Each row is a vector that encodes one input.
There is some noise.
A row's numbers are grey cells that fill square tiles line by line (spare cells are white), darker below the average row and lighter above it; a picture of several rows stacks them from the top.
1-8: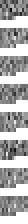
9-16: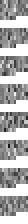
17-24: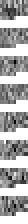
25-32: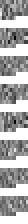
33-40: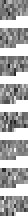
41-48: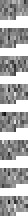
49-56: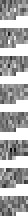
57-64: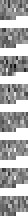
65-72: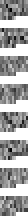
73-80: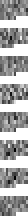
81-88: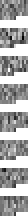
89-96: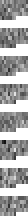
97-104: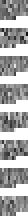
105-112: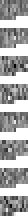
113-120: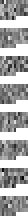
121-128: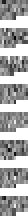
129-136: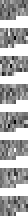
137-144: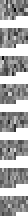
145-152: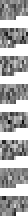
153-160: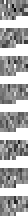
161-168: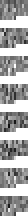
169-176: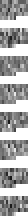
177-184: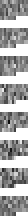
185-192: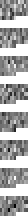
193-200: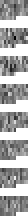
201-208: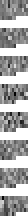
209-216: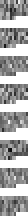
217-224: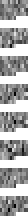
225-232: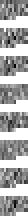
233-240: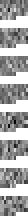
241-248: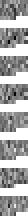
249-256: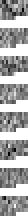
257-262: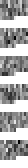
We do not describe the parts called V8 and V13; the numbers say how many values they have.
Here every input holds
a point on a 9-point line and a value of V13, together with either a point on a 4-point line, or a value of V8.
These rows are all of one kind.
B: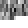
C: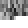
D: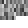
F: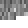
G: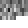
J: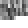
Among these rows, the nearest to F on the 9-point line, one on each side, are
D and J.
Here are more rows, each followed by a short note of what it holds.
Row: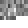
a point on a 9-point line, a value of V8 and a value of V13
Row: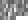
a point on a 9-point line, a value of V8 and a value of V13
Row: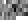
a point on a 4-point line, a point on a 9-point line and a value of V13
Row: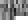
a point on a 9-point line, a value of V8 and a value of V13
